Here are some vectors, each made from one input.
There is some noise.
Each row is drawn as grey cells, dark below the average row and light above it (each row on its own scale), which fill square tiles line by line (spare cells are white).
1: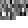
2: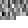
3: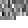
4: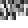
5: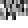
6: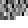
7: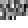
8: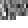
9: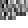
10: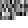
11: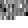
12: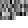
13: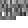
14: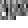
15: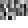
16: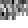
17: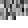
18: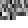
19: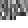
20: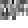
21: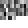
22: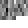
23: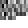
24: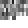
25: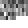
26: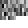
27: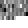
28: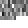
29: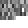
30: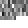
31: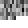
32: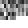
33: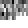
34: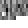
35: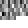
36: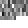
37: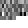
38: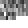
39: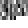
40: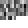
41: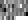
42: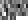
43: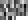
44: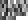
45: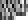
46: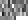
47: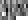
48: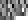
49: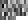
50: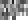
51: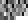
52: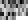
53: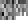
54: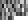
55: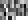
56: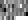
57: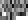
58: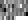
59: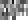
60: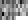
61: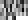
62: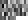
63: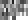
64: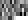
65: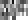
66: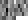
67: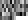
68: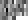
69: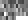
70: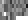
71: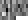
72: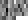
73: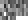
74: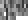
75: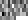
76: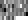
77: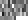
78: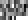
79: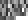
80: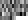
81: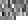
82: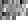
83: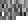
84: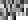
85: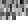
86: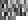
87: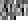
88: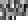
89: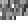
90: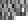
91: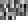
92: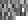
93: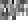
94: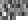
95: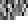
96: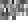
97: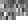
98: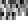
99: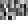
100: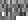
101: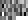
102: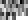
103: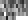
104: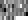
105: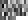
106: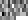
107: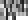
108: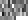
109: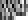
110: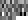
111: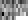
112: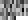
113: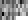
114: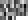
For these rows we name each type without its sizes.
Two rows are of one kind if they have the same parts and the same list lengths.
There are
4 kinds of row.
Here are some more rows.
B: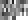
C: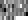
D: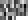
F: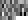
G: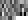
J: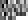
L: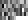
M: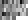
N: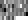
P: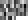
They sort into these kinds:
B, J, L, M
C, N
D, P
F, G

